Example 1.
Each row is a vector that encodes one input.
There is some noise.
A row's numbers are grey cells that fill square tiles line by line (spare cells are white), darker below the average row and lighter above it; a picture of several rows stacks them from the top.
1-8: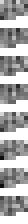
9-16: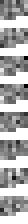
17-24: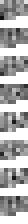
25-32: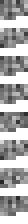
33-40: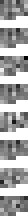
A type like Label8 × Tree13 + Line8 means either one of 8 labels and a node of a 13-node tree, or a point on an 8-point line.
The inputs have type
Bool × Line4.
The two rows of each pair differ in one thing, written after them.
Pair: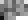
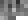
the true/false value
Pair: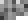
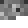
the true/false value
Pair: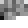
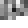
the place on the 4-point line
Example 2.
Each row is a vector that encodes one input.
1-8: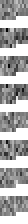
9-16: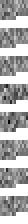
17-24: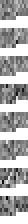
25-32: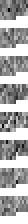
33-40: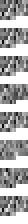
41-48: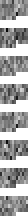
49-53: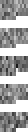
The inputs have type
List2(Circle6).
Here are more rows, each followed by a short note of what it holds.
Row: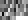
the empty list
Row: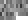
a list of one item
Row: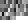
the empty list
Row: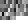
the empty list
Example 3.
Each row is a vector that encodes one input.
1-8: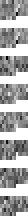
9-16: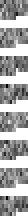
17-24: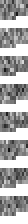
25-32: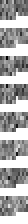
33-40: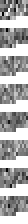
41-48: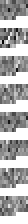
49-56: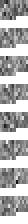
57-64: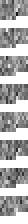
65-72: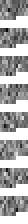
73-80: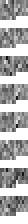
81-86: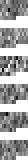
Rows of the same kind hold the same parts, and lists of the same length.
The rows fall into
3 kinds.
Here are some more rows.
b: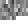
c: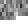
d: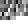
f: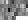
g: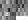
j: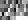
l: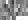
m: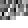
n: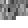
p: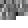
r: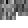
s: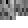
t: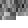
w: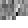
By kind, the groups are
b, c, l, w
d, j, m
f, g, n, p, r, s, t

